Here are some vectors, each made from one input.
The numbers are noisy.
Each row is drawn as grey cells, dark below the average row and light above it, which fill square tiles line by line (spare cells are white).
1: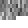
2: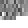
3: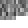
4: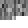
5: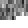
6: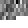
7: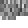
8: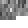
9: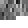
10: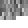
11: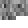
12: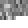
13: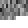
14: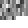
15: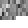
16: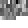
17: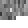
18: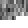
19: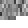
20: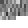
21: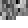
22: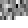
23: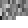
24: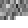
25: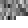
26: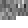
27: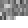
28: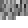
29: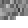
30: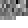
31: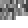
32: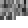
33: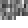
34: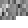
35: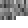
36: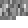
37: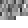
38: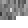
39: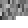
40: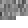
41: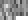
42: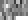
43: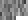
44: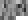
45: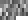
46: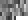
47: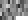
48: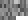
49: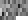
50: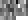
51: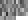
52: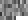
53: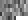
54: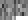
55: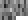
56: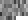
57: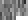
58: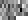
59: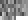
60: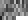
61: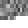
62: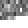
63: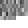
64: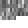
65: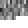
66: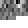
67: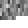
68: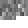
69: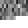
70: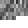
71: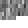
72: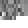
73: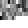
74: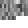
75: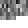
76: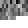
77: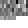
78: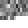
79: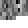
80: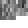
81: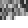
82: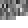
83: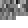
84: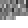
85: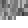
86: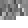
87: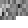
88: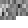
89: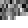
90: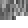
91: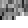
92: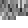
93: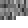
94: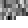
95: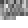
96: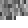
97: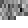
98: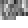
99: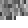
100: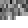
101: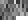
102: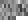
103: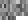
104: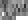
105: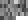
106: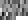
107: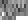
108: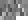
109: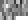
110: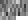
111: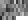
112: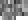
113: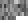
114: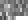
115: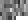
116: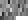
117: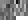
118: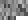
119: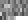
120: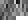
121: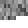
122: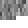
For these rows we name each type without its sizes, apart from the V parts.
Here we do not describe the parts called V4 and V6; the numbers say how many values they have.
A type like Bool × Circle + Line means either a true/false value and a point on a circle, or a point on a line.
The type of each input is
(Bool × Line + V6) × V4.
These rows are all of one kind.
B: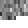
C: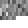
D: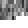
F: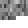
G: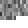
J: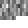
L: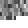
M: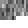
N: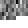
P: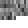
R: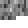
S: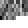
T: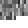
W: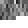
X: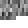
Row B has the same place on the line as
F, N, R and X.
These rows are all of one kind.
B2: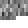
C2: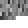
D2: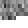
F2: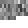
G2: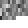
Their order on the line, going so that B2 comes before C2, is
D2, B2, C2, G2, F2.
